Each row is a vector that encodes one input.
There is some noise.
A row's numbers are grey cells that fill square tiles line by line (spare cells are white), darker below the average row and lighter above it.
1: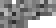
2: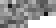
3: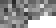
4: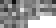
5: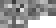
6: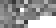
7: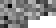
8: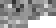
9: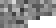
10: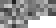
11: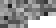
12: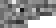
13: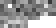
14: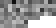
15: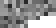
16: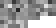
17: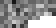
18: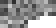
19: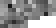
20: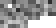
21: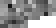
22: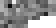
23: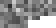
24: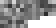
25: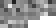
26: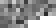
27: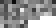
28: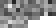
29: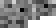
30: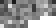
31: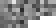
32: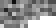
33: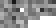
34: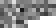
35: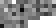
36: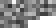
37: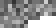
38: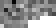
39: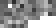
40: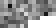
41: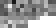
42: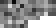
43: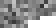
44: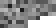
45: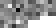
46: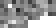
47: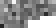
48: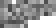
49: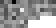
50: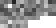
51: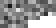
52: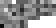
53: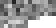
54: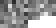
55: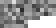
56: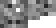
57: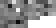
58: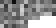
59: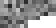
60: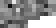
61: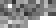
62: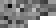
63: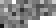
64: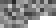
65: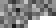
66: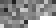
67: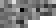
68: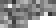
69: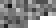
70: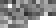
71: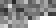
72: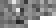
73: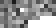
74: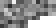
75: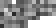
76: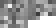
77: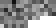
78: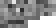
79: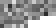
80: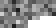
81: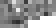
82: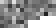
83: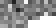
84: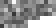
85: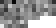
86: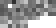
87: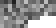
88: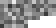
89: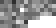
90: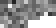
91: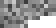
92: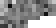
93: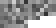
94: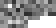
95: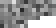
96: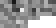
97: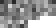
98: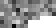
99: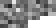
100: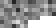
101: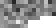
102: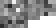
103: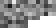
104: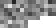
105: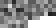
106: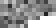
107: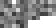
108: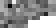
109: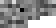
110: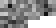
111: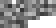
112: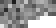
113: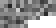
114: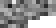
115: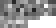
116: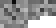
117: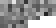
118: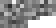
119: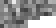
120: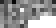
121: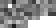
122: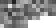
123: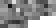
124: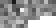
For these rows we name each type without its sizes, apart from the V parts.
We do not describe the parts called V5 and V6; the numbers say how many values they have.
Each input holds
a point on a line, five true/false values, a value of V5 and a value of V6.
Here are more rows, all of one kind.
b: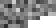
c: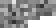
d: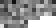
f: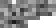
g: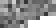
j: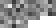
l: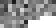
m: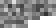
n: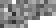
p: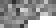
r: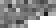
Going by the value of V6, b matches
g, j, n and p.
